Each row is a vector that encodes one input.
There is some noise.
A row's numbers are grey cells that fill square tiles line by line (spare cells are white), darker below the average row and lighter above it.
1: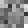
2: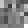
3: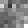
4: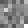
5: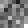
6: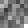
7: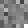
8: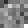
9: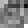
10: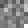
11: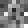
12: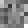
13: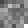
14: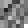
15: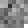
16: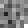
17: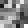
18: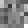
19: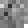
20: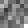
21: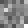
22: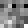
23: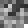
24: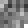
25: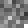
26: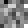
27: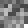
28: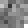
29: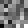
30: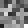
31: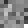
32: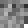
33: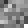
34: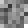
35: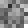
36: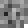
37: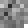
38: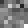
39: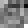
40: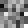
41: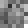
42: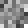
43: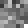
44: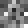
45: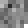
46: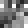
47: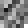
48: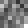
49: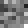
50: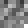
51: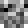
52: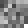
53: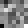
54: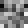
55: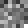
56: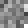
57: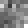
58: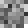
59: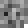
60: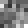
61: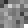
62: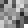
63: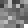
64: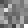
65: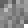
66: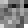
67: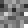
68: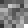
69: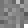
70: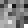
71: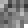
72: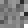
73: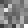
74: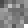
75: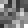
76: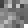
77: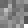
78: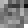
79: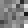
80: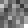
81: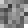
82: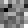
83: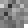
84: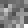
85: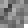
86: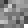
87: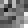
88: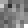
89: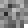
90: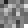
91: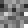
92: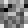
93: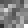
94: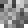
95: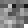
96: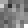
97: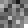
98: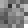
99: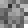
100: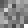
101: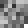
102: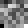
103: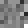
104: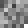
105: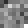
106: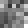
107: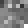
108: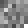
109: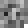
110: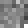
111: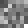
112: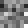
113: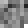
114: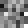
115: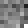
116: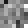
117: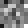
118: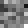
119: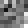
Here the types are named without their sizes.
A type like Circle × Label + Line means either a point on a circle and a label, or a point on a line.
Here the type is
Line × (Tree + Unit).
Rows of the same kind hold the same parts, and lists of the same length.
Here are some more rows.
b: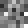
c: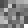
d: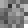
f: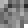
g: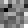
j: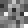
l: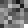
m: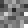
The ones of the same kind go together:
b, g, j, m
c, d, f, l

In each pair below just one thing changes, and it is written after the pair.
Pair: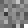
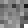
the node of the tree
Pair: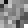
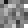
the node of the tree
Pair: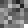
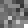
the place on the line
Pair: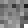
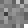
the node of the tree
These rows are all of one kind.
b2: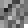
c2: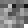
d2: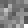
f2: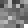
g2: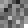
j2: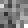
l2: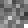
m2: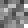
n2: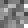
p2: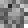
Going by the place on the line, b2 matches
g2, j2 and p2.
